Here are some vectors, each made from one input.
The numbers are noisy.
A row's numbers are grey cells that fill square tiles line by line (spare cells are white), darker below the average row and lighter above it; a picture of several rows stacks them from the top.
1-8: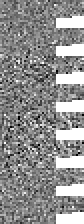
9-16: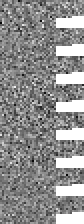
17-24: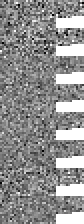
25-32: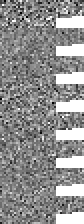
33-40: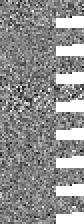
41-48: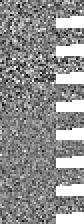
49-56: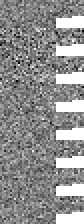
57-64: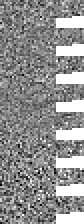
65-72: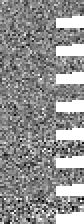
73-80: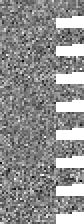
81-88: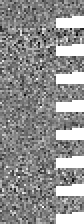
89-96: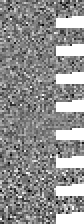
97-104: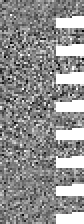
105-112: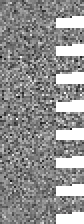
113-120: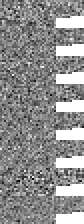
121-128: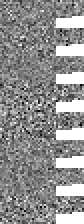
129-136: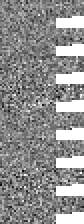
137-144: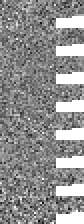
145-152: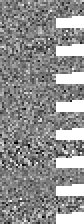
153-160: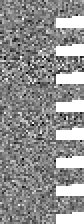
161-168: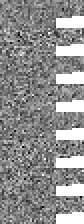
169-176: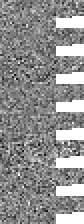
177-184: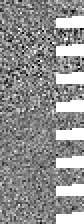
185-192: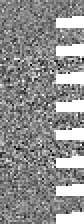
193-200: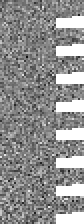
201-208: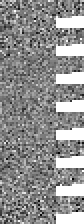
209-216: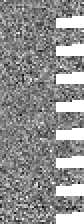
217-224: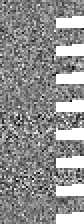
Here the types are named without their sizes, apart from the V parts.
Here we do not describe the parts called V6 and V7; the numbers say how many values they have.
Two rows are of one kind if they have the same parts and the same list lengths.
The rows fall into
3 kinds.
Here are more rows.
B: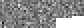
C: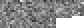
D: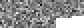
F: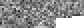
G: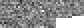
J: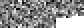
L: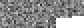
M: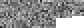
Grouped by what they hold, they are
B, C, D, F, G, L
J
M

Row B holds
a point on a circle, four true/false values and a value of V7.
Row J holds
a point on a circle and a node of a tree.
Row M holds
a point on a circle, a value of V6 and a value of V7.
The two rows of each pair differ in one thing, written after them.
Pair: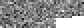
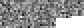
the value of V7
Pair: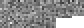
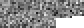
the value of V7
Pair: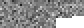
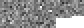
the place on the circle
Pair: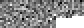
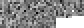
the place on the circle
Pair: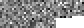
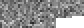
the value of V7
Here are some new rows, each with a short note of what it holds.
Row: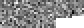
a point on a circle, four true/false values and a value of V7
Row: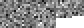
a point on a circle, four true/false values and a value of V7
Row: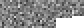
a point on a circle, four true/false values and a value of V7
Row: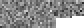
a point on a circle, a value of V6 and a value of V7
